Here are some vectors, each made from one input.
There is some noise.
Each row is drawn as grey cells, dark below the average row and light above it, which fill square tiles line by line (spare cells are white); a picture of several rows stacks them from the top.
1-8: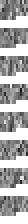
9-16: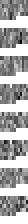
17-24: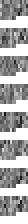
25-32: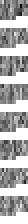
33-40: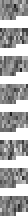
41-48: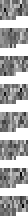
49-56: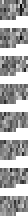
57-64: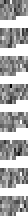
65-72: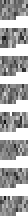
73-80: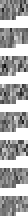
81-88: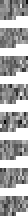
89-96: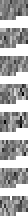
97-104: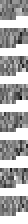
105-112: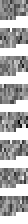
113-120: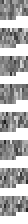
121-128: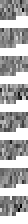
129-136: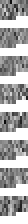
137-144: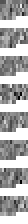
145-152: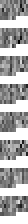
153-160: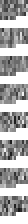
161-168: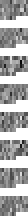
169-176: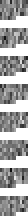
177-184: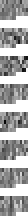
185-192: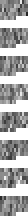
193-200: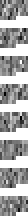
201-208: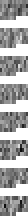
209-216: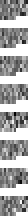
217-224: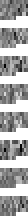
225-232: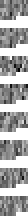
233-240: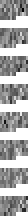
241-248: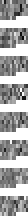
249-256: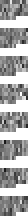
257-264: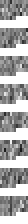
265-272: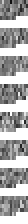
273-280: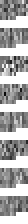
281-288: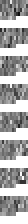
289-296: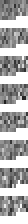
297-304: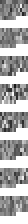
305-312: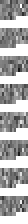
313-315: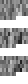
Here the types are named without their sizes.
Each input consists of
a list of points on a line.
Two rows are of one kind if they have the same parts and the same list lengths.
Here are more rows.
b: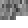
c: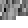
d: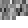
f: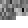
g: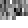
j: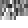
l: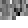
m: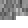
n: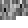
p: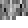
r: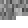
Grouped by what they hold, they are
b, c, n, p
d, g, l
f, m, r
j

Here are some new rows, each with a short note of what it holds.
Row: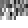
the empty list
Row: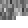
a list of one item
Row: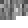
a list of one item
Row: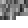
a list of three items
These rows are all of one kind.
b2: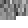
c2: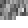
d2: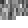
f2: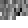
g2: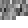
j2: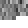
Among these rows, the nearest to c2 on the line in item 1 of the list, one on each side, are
b2 and d2.
